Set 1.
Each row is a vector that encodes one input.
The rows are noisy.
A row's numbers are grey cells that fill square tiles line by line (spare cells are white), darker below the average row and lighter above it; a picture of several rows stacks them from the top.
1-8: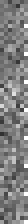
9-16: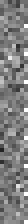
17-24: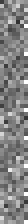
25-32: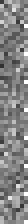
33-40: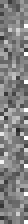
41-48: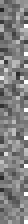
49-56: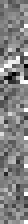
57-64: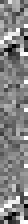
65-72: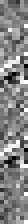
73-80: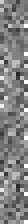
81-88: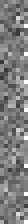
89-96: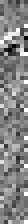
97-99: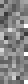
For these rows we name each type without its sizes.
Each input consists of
a list of items, each a point on each of two lines.
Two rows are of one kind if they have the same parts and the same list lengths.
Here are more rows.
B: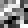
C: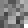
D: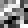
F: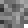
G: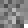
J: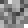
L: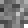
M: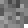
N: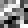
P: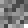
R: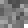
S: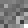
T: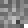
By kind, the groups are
B, D, N
C, F, G, L, M, P, R, S, T
J

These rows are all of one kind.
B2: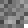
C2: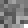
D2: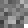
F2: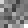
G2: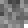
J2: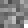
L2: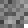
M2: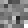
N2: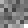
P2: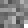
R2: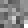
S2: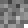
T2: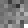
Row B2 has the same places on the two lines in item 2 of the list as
C2, L2 and S2.
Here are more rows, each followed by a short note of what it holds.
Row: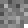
a list of two items
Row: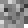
a list of one item
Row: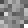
a list of one item
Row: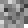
a list of one item
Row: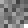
a list of two items
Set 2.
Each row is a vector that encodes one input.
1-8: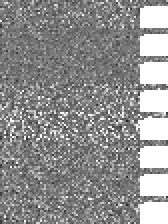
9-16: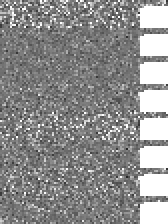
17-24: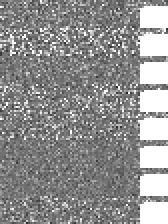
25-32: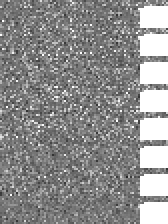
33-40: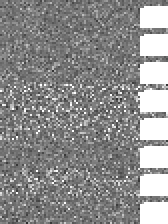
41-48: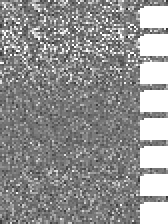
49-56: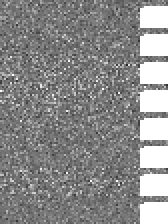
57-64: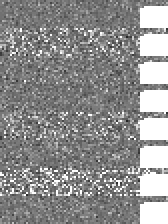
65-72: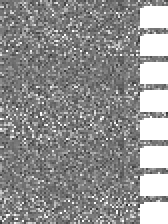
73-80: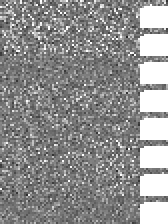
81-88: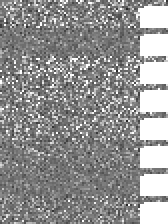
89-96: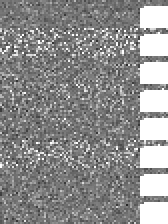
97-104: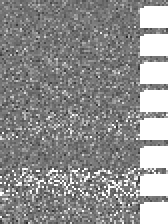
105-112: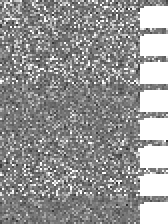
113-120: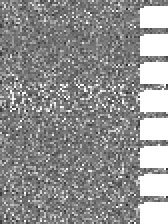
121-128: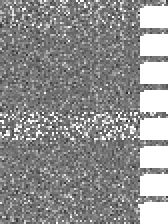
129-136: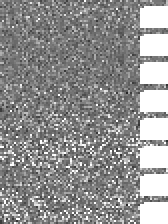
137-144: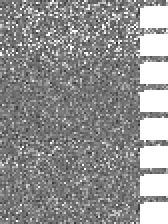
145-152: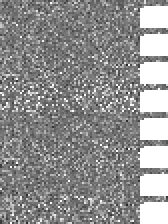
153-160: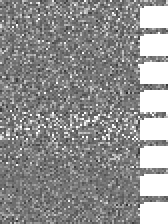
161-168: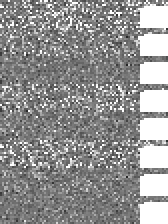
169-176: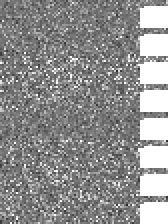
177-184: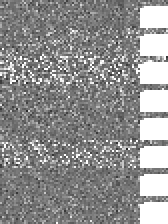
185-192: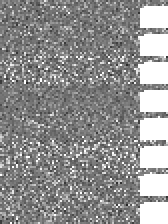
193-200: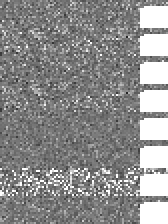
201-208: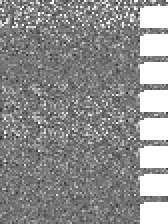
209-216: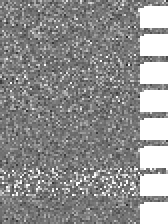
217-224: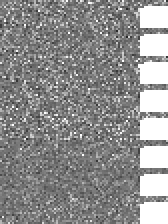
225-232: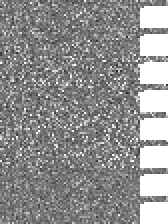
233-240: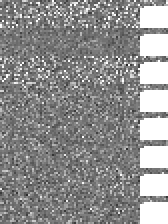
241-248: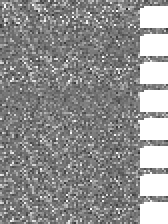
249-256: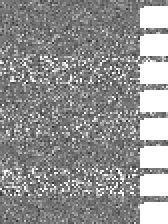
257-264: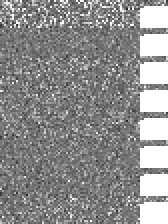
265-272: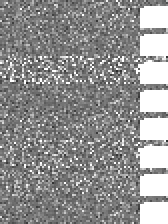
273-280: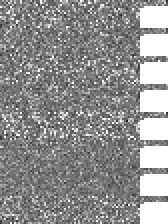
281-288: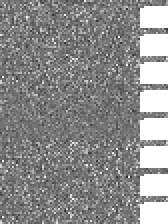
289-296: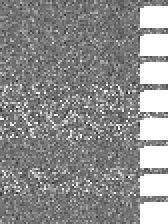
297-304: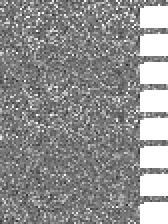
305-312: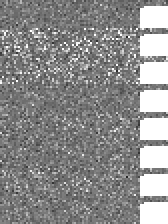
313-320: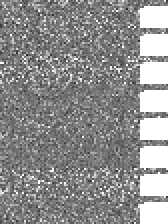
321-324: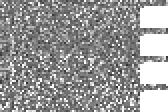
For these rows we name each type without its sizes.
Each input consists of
either a label, or a point on a line.
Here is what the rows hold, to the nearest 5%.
About 45% of them hold a label. The rest hold a point on a line.
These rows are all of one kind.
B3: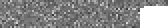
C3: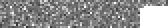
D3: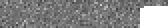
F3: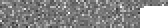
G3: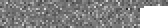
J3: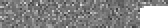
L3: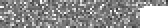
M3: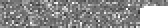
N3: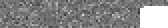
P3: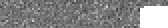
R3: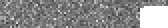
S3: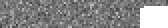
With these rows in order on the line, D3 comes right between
G3 and P3.
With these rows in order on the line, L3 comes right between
B3 and J3.
